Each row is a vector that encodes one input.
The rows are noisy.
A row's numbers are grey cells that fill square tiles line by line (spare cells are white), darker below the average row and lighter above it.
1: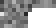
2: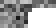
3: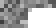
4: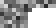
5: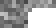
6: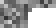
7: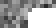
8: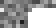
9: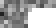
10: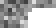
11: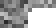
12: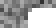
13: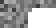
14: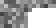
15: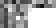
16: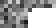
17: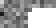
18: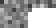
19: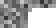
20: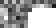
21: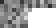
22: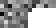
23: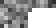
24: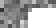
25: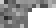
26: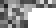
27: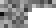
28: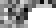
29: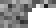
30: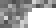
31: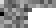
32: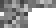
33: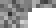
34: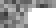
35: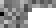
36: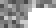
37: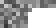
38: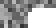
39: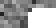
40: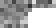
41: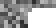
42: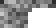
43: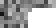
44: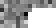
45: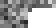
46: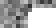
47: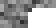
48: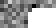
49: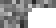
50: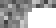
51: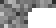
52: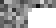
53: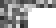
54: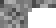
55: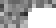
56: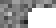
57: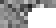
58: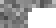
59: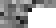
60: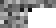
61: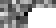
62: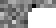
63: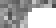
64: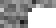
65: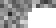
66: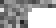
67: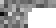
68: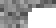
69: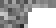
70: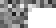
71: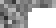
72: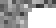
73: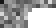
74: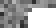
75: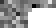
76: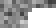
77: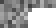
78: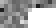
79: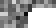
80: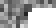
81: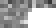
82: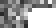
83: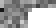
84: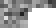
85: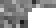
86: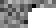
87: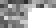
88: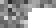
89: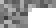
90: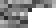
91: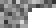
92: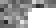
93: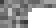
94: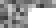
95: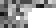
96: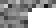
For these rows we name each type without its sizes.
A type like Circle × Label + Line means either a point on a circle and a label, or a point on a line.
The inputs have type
Bool × (Label + Line).
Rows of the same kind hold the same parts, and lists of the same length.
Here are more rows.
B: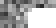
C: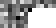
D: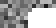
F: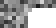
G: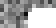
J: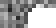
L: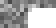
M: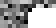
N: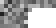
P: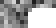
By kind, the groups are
B, D, L, M, N
C, F, G, J, P

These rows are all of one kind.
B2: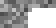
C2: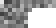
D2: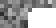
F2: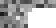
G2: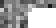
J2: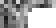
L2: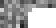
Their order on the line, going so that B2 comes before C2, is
G2, L2, B2, J2, C2, D2, F2.
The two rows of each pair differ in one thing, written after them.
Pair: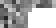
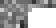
the true/false value
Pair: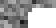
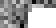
the place on the line
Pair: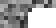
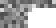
the true/false value
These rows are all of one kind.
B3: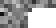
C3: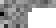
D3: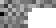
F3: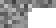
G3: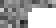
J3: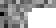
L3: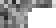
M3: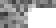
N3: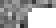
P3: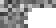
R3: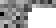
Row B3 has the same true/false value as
G3 and N3.
